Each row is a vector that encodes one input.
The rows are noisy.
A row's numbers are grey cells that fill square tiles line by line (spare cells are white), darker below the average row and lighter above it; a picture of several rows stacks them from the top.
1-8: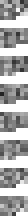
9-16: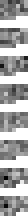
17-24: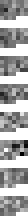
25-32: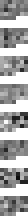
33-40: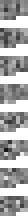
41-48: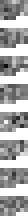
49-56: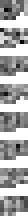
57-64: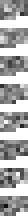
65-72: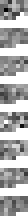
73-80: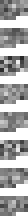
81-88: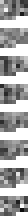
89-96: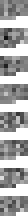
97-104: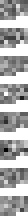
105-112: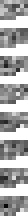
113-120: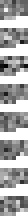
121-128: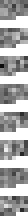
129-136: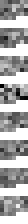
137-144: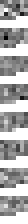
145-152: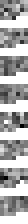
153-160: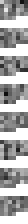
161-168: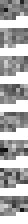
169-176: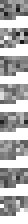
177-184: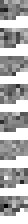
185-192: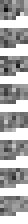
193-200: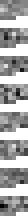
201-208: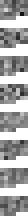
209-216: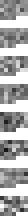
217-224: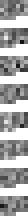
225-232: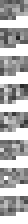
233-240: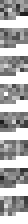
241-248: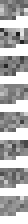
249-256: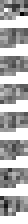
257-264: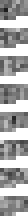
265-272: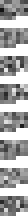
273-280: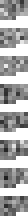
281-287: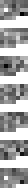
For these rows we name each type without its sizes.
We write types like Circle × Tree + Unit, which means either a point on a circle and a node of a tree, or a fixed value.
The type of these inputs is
Bool × Label + Line.
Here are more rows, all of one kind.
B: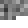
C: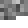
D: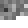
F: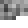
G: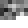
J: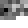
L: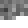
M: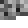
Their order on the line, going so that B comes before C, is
G, F, D, L, J, B, C, M.
